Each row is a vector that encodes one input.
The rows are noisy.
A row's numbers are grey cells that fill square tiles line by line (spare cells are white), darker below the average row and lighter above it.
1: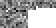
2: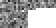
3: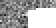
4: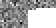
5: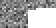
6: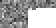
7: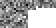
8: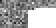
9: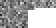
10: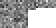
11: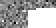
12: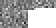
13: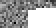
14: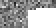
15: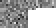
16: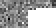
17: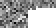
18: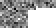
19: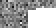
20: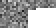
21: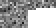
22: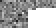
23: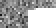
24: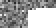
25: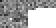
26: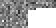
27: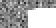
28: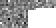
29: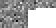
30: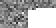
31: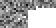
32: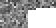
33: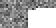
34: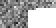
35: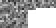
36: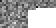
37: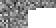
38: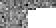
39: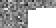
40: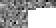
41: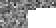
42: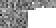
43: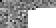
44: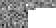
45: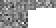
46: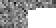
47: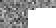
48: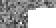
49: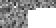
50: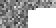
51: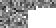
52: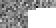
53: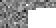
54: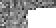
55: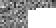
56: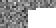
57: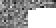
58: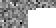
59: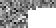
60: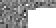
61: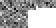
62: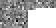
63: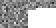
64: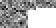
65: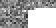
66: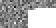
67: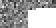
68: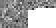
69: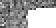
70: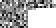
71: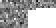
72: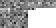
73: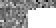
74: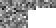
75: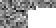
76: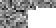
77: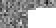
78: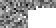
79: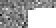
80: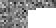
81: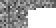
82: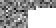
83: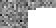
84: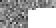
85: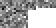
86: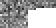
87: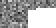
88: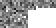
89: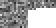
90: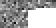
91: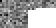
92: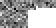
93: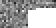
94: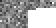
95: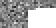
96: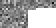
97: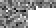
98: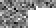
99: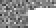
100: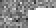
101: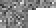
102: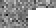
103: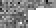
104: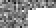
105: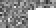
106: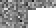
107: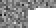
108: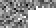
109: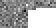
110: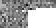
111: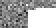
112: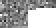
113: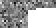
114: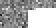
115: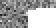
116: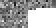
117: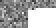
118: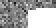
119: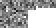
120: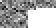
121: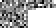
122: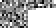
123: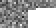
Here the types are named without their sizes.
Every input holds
a list of points on a line.
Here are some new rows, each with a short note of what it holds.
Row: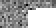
a list of two items
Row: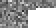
a list of three items
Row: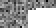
a list of two items
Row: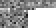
a list of three items
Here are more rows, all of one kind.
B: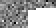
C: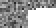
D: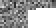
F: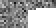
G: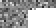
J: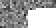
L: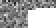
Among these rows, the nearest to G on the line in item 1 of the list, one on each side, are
D and L.
